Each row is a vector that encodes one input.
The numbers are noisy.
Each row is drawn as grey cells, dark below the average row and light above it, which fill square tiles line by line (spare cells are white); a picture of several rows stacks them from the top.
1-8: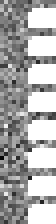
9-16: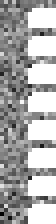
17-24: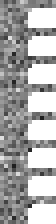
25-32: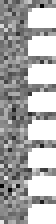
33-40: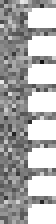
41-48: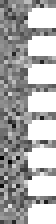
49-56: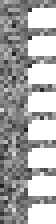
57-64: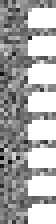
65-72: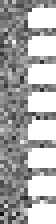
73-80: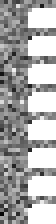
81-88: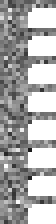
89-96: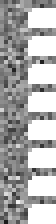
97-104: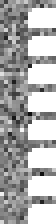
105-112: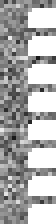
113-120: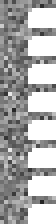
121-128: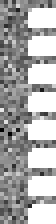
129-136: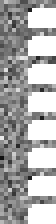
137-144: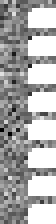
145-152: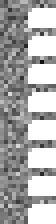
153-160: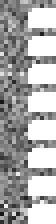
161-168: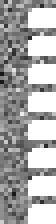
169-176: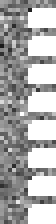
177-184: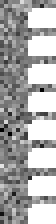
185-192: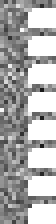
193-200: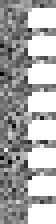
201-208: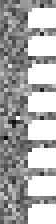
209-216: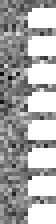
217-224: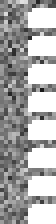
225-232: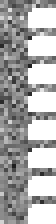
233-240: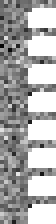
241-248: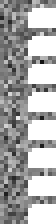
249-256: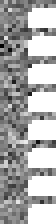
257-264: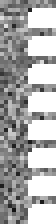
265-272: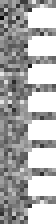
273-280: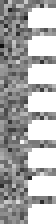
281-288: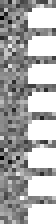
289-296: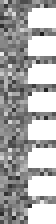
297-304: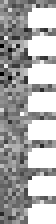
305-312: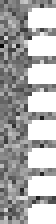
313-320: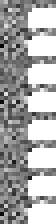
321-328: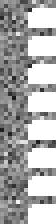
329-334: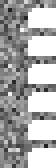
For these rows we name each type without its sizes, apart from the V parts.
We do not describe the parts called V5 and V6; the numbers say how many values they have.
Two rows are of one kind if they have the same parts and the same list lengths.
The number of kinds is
6.
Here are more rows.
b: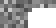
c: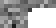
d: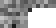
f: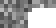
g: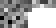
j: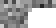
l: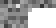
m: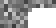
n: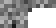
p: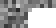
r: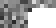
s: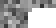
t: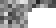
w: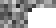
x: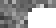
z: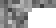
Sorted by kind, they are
b, f, g
c, d, n, r, w
j, l, p, z
m, x
s
t

